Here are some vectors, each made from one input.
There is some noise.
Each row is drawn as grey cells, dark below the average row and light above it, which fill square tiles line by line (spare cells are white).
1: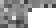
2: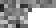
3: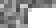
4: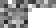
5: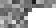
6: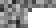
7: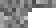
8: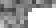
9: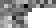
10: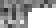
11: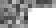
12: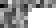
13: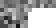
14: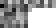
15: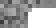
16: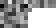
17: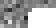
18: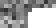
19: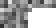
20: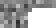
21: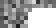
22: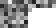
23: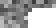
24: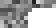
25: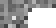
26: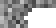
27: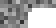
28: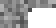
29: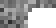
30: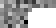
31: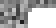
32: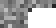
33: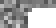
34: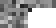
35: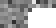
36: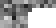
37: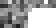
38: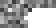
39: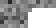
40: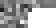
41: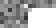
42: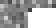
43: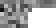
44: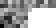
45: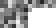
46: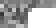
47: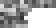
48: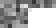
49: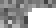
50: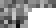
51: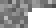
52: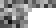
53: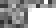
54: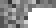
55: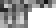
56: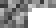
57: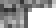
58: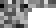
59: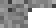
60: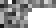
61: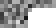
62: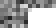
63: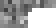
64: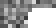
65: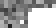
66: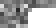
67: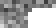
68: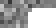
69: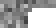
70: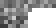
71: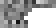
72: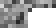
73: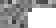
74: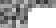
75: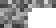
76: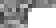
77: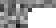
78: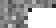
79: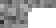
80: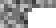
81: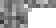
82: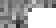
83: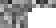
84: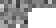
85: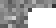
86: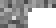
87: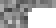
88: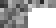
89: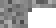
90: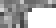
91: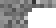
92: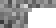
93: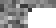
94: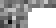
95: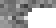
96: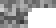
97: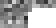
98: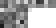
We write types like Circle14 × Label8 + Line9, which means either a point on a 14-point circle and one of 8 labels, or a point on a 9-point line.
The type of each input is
(Bool × Bool × Bool × Bool + Line5) × Line3 × Line3.
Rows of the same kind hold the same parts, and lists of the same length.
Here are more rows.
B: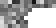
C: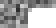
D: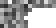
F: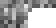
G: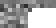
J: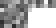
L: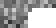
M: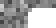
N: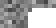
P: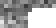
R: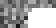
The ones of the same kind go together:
B, C, F, G, L, M, N, P, R
D, J

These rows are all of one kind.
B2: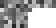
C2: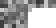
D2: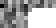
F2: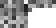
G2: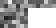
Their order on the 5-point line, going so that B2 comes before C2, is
F2, B2, C2, G2, D2.
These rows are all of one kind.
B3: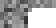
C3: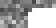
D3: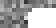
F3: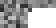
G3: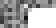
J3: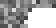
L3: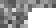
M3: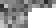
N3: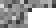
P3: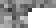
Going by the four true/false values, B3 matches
C3, J3, L3 and N3.
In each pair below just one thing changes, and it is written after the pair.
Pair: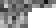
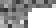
one of the four true/false values
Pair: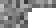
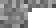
one of the four true/false values
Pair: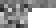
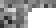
the place on one of the two 3-point lines
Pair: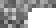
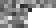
the place on one of the two 3-point lines
